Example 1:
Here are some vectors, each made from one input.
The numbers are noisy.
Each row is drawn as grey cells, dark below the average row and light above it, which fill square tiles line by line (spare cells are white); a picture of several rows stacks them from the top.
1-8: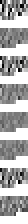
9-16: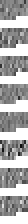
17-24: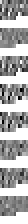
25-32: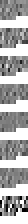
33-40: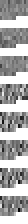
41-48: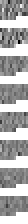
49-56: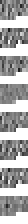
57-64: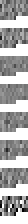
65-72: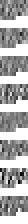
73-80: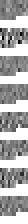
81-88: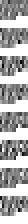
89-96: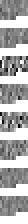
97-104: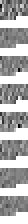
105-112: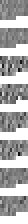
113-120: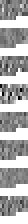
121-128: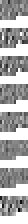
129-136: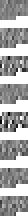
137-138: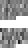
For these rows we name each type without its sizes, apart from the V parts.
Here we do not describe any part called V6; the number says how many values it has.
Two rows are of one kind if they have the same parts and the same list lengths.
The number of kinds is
2.
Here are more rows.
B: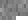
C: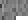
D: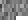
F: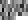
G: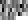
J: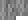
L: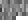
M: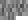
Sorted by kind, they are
B, C, D, F, L, M
G, J

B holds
a point on a line, four true/false values and a value of V6.
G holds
a point on a line and a value of V6.
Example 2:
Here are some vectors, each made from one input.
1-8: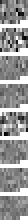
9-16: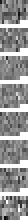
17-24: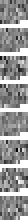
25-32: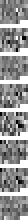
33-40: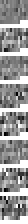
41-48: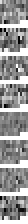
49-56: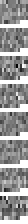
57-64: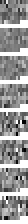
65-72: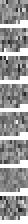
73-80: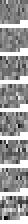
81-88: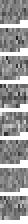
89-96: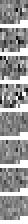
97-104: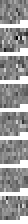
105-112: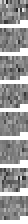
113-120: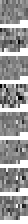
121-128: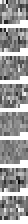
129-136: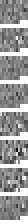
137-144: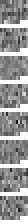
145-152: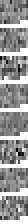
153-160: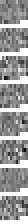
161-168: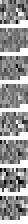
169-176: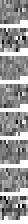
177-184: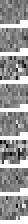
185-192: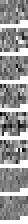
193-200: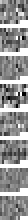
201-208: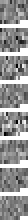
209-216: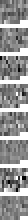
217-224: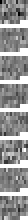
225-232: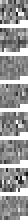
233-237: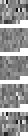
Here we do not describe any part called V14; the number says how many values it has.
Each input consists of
a point on a 17-point circle, together with either a node of a 12-node tree, or a value of V14.
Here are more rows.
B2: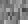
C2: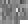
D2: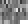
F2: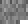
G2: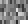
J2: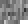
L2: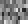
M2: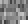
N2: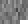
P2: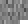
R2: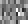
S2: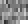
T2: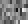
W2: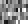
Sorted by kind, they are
B2, F2, G2, J2, M2, N2, P2, S2
C2, D2, L2, R2, T2, W2

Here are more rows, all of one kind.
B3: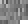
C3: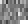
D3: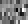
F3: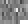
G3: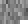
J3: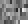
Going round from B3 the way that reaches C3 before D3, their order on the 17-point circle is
B3, C3, G3, F3, J3, D3.
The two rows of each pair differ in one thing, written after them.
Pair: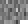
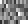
the place on the 17-point circle
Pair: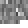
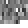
the node of the tree
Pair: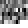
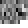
the place on the 17-point circle
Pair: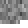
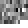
the place on the 17-point circle
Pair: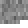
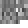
the node of the tree
